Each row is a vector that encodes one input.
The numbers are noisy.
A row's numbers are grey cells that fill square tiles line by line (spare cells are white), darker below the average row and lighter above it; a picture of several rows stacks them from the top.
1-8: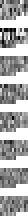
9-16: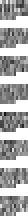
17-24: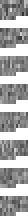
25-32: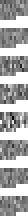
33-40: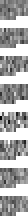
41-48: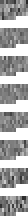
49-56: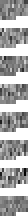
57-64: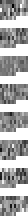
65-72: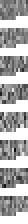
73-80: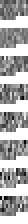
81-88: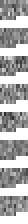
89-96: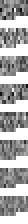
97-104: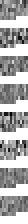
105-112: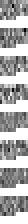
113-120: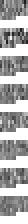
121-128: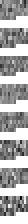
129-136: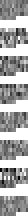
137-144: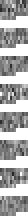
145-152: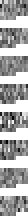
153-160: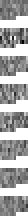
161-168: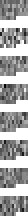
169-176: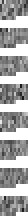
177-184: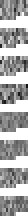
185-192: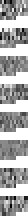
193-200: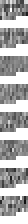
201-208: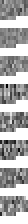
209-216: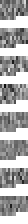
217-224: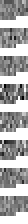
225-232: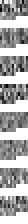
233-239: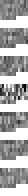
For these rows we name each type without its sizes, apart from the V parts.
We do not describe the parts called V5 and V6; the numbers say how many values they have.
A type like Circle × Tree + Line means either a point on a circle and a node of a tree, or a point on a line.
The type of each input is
Bool × (Line + V6) + (Tree + Unit) × V5.
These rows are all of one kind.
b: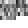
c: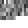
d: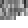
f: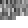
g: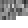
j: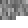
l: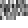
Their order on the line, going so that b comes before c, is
l, d, g, b, j, c, f.
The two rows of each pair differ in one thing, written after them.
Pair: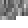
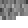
the value of V5
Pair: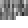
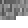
the node of the tree
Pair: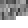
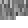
the node of the tree
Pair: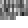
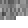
the value of V5
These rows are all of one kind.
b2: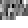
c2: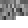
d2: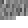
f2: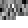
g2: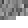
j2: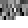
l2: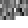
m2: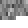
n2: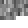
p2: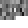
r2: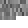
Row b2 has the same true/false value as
m2 and n2.
